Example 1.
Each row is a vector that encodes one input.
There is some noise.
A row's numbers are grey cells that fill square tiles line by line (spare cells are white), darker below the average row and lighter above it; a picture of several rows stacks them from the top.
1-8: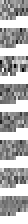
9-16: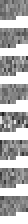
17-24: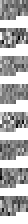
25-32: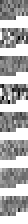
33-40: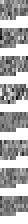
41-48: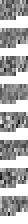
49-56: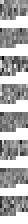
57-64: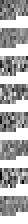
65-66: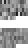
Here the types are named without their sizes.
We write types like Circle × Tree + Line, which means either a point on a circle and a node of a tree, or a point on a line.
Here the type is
Bool × Line.
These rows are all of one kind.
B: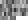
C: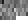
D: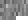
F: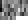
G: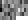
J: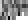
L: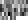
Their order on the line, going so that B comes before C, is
L, B, J, D, G, F, C.
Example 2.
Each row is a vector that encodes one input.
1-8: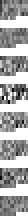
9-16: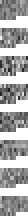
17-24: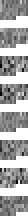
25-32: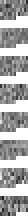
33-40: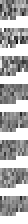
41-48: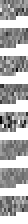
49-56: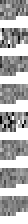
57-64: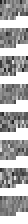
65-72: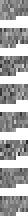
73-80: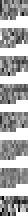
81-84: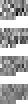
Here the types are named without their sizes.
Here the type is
Bool × Line.
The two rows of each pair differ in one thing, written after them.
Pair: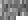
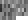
the place on the line
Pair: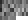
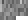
the place on the line
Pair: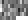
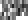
the true/false value
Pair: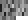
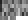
the place on the line
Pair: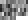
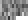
the place on the line
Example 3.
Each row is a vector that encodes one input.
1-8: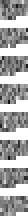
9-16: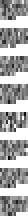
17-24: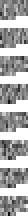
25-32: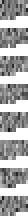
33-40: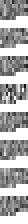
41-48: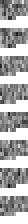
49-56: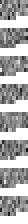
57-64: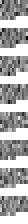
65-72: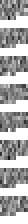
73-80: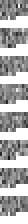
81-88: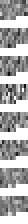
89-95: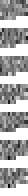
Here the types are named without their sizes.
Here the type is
List(Circle).
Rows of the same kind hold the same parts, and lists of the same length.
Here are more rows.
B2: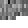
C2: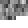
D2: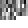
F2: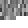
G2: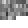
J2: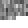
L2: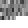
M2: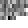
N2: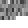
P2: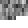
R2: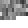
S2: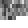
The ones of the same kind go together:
B2, F2, G2, J2, L2, N2, R2
C2, M2, P2, S2
D2

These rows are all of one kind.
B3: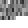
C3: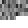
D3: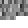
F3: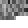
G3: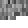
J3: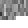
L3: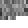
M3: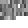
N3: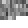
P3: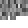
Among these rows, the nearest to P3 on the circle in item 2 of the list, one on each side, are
M3 and N3.
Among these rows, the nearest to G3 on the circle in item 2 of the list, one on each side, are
D3 and N3.
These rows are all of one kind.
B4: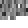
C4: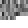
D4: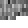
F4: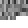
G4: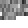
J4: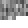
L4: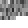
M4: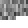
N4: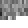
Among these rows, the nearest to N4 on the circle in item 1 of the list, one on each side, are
J4 and M4.
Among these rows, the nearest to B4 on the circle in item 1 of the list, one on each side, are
C4 and G4.
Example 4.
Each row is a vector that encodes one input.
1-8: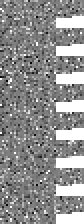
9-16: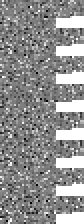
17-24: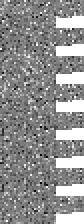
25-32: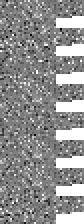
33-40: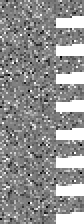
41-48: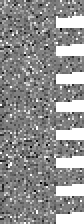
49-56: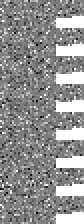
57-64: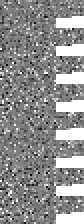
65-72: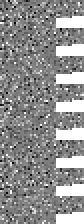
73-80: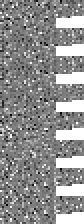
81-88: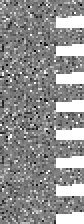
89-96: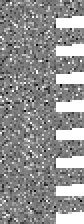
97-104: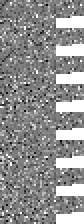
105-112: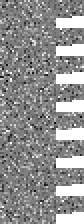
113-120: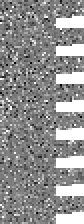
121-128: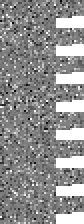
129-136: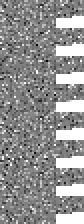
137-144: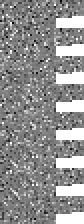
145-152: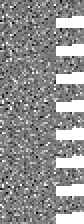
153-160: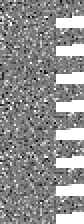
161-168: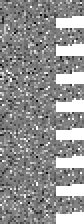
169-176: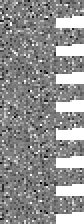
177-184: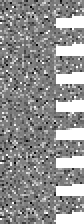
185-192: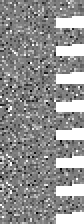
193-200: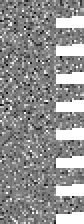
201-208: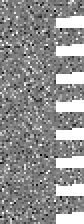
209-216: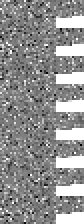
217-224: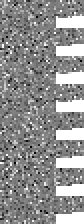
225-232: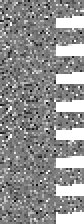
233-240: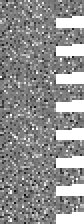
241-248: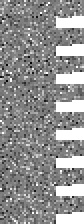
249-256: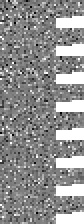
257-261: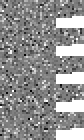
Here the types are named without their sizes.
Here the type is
Circle + Label.
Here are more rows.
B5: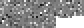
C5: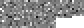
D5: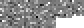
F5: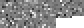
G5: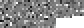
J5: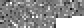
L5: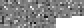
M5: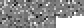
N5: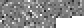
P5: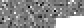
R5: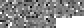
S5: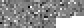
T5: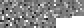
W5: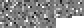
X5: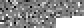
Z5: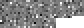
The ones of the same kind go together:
B5, C5, D5, F5, J5, L5, M5, N5, P5, S5, Z5
G5, R5, T5, W5, X5

